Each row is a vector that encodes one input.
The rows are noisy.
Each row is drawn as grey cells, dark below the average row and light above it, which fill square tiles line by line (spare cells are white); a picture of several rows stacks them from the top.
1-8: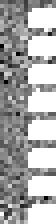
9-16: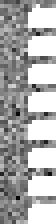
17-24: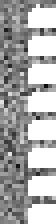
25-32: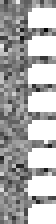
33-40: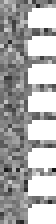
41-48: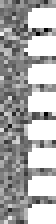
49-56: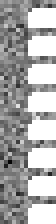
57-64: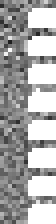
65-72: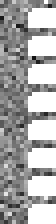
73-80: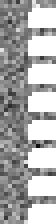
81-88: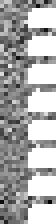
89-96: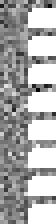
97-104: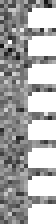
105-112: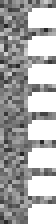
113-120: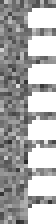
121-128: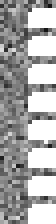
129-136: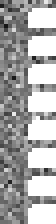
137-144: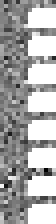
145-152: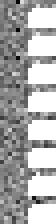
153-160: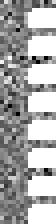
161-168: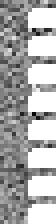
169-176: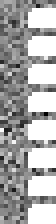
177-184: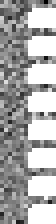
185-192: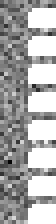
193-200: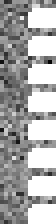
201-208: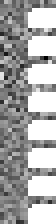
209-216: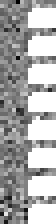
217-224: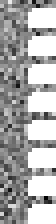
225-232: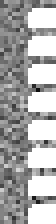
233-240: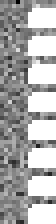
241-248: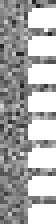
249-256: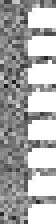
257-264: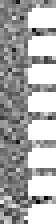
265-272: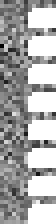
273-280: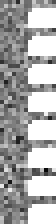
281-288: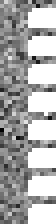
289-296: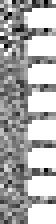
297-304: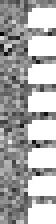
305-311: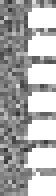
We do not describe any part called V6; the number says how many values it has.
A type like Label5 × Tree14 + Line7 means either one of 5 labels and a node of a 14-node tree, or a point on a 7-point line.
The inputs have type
Circle10 × ((Circle10 + Unit) × V6 + Unit) + List2(Line8).
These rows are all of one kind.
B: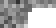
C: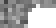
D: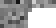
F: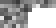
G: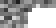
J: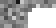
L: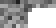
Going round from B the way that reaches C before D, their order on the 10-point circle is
B, L, F, G, C, J, D.
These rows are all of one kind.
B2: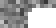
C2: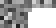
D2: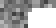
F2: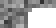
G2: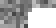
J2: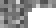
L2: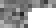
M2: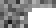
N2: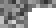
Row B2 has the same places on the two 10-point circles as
C2, G2 and L2.
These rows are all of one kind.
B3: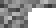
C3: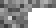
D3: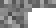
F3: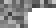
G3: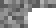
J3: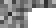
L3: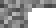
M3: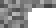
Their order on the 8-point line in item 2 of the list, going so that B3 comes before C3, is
G3, F3, B3, M3, L3, D3, C3, J3.
